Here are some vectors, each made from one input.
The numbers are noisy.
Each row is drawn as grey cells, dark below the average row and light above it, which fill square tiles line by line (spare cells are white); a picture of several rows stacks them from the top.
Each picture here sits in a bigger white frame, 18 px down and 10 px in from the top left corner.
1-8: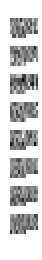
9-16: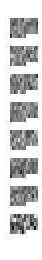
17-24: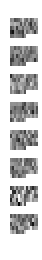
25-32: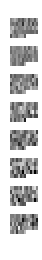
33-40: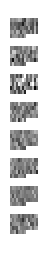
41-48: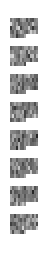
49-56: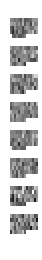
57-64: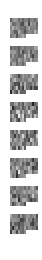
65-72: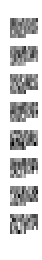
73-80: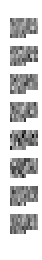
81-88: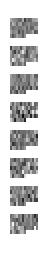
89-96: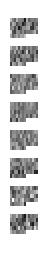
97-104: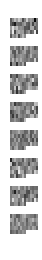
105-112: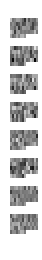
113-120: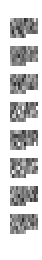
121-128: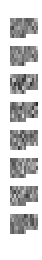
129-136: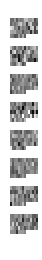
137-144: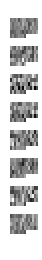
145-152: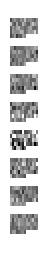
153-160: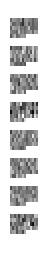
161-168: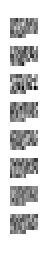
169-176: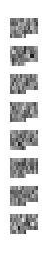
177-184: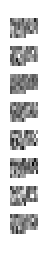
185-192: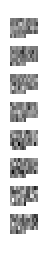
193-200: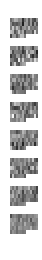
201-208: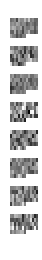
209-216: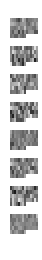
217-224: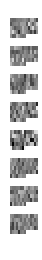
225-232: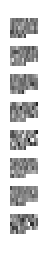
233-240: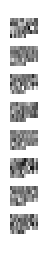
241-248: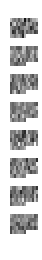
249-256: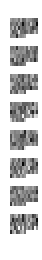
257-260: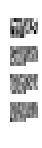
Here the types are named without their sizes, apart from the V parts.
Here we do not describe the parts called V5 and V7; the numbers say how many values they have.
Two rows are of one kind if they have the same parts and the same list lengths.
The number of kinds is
4.
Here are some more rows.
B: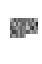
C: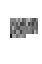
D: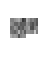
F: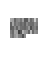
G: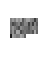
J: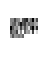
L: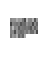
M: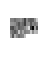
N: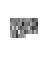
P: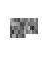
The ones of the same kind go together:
B, N
C, G, P
D, F, J, L
M

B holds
three true/false values and a value of V7.
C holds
a value of V5 and a value of V7.
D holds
a point on a line and a value of V5.
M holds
a point on a line and three true/false values.
